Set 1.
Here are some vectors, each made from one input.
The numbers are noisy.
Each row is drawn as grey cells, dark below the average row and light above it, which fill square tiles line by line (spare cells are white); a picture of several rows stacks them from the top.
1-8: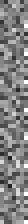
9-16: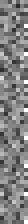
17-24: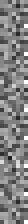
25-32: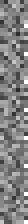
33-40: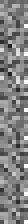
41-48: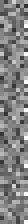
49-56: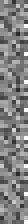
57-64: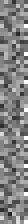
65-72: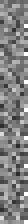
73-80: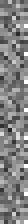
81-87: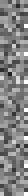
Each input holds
three true/false values.
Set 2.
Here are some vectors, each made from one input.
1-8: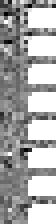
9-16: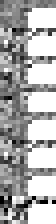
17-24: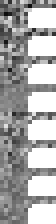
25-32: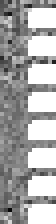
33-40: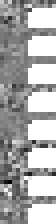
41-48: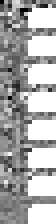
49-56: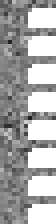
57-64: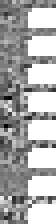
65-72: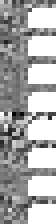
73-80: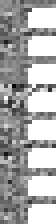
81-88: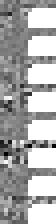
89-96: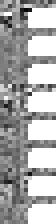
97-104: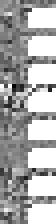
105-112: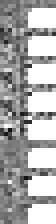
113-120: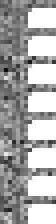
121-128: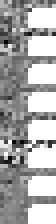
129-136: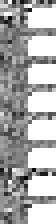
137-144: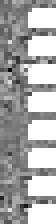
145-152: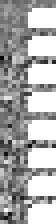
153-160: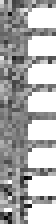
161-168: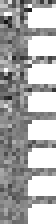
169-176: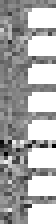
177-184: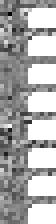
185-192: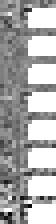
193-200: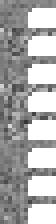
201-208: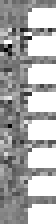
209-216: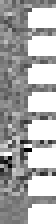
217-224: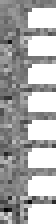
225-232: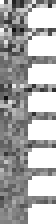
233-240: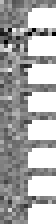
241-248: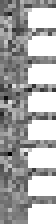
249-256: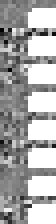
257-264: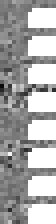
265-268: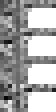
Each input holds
a node of a 7-node tree.
